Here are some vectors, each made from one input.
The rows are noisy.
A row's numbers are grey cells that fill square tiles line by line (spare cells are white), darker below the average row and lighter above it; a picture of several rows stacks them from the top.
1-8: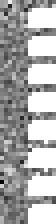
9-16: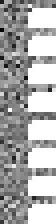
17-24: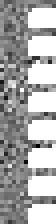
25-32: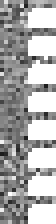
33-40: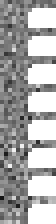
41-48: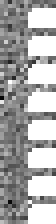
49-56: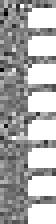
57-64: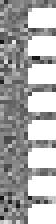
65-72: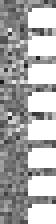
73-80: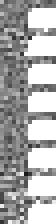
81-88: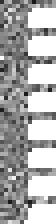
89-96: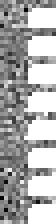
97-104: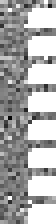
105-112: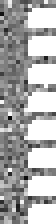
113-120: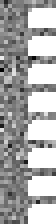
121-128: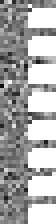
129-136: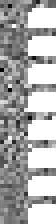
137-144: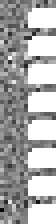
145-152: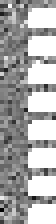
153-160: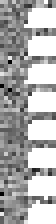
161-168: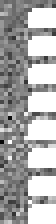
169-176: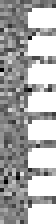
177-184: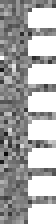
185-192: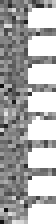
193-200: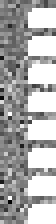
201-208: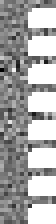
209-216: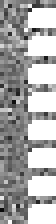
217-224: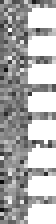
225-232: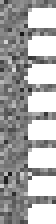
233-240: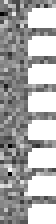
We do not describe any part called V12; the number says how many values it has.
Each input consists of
one of 6 labels and a value of V12, together with either a point on a 14-point circle, or a fixed value.
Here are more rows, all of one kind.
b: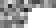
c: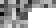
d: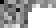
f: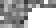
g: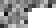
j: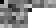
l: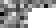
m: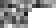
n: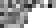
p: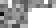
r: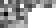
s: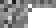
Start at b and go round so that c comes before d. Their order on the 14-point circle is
b, g, r, n, f, p, l, c, m, j, d, s.
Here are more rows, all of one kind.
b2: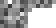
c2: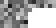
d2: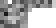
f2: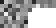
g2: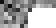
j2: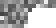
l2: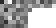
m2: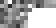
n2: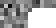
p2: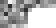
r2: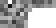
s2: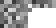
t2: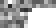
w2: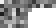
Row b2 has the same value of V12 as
f2, l2 and t2.
